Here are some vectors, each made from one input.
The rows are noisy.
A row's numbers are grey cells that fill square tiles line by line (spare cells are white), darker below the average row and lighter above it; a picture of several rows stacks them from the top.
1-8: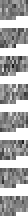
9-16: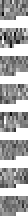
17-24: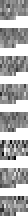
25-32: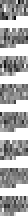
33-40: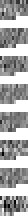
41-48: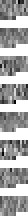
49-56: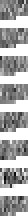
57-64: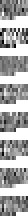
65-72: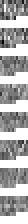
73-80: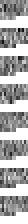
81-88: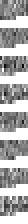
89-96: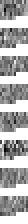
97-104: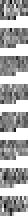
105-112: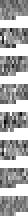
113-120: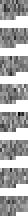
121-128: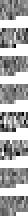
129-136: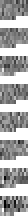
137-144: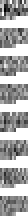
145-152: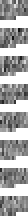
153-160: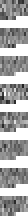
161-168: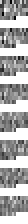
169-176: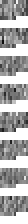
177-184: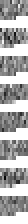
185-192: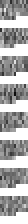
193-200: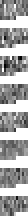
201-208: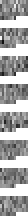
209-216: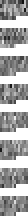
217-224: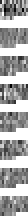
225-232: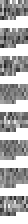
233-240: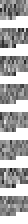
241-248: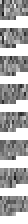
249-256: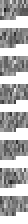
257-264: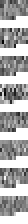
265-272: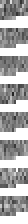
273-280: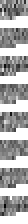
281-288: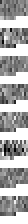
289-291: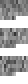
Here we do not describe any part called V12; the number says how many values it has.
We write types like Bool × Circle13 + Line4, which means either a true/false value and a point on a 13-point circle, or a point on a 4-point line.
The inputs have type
(Bool × Bool × Bool + Tree19) × V12.
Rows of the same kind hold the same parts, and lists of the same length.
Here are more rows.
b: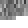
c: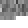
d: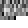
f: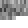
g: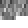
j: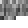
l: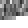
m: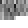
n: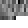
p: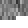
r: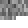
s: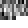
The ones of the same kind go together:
b, c, d, f, g, m, p, r
j, l, n, s

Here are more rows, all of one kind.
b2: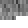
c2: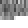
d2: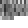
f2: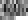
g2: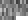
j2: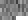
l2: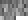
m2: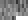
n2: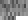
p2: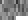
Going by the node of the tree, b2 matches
g2, j2 and p2.
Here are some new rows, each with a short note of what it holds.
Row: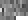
a node of a 19-node tree and a value of V12
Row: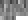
a node of a 19-node tree and a value of V12
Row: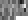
three true/false values and a value of V12
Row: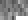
a node of a 19-node tree and a value of V12
